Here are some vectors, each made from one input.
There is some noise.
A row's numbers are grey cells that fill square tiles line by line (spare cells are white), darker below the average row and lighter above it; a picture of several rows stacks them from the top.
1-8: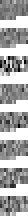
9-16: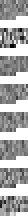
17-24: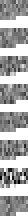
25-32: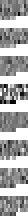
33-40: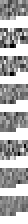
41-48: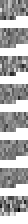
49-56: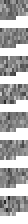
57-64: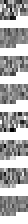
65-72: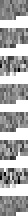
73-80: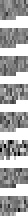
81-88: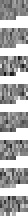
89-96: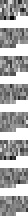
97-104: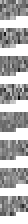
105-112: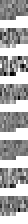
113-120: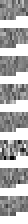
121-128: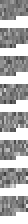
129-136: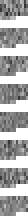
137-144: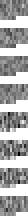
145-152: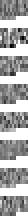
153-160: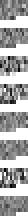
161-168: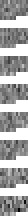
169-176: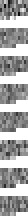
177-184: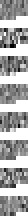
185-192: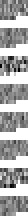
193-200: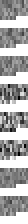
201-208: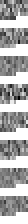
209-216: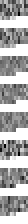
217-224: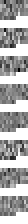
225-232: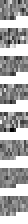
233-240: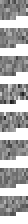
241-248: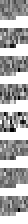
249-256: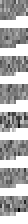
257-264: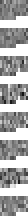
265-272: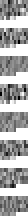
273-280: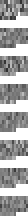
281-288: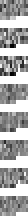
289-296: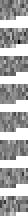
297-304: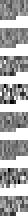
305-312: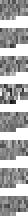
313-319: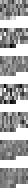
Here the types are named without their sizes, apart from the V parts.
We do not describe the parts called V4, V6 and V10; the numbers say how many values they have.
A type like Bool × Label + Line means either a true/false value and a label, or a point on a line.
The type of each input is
(Bool × V6 + Tree) × (Line + V4) × V10.
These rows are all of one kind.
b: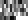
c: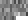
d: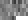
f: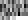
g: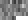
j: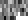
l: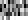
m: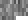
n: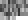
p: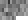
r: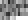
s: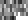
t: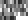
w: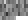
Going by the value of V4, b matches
d, f, g and m.
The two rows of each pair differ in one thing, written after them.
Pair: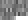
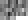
the value of V10
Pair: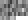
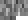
the value of V6
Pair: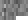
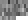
the value of V4
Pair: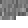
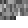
the value of V6
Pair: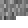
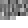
the true/false value
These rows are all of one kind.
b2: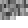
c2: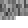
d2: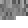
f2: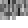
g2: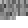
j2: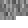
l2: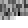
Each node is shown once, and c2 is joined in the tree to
g2, j2 and l2.
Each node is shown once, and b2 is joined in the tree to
l2.
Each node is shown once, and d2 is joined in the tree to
g2.
